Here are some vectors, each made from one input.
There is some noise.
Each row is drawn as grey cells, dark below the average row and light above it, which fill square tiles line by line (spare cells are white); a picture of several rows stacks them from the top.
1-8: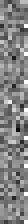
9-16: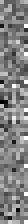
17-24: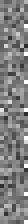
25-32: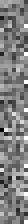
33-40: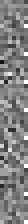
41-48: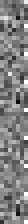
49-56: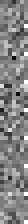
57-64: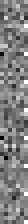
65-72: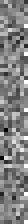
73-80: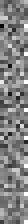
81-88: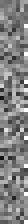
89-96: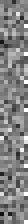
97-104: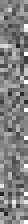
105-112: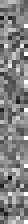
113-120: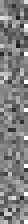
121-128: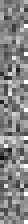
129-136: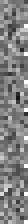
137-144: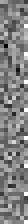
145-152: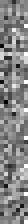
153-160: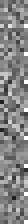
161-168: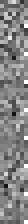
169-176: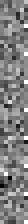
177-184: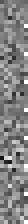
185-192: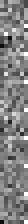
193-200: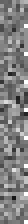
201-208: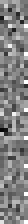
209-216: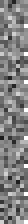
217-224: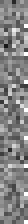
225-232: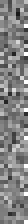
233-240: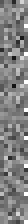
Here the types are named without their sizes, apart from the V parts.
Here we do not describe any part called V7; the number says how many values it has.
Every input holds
a node of a tree, together with either a point on a line, or a value of V7.
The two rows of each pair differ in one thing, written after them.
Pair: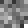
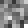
the node of the tree
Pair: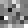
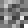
the place on the line
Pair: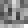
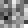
the place on the line
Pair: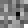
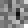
the place on the line
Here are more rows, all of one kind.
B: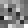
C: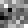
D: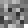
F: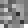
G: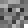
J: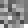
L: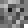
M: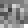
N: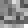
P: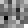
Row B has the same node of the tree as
C, D, G and L.
